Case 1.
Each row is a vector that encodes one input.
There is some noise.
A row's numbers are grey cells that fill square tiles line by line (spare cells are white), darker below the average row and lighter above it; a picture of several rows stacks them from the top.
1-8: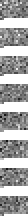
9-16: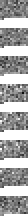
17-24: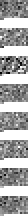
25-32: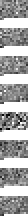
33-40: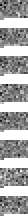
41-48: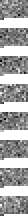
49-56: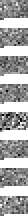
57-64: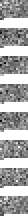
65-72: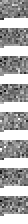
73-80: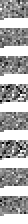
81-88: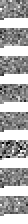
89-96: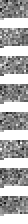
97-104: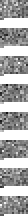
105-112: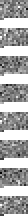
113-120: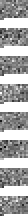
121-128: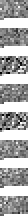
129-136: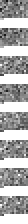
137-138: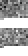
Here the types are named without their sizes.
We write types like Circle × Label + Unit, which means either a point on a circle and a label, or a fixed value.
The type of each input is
List(Line).
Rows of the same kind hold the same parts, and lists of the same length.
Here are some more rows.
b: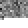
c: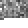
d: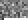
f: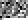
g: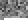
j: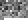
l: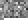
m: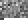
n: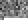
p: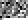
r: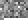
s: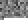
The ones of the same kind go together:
b, d, j, m, n
c, g, s
f, p
l, r

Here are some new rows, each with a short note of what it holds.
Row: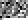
the empty list
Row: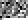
the empty list
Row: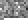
a list of one item
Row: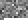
a list of one item
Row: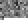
a list of two items
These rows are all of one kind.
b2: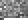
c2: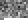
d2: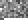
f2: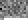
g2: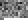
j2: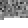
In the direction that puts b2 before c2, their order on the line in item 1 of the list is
d2, b2, f2, j2, c2, g2.
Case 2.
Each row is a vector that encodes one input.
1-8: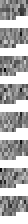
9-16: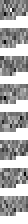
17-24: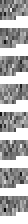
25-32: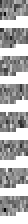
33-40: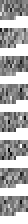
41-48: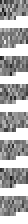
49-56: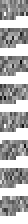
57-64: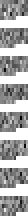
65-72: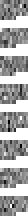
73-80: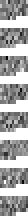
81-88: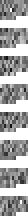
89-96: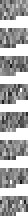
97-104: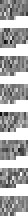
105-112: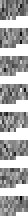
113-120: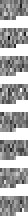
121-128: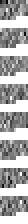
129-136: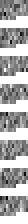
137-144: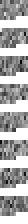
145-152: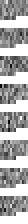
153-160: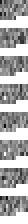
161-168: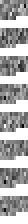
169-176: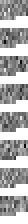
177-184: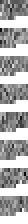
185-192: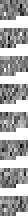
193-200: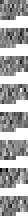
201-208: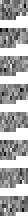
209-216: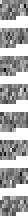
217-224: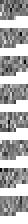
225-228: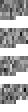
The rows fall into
2 kinds.
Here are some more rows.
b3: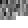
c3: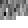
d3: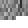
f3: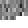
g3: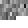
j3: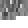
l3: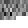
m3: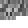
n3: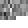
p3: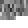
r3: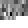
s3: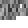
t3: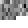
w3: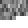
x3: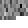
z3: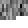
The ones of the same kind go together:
b3, c3, g3, j3, l3, n3, s3, t3
d3, f3, m3, p3, r3, w3, x3, z3

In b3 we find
a point on each of two 12-point lines.
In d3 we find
one of 10 labels and a point on a 12-point line.
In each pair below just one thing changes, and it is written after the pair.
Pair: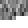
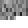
the place on the 12-point line
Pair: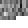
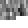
the label
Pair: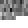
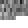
the place on the 12-point line
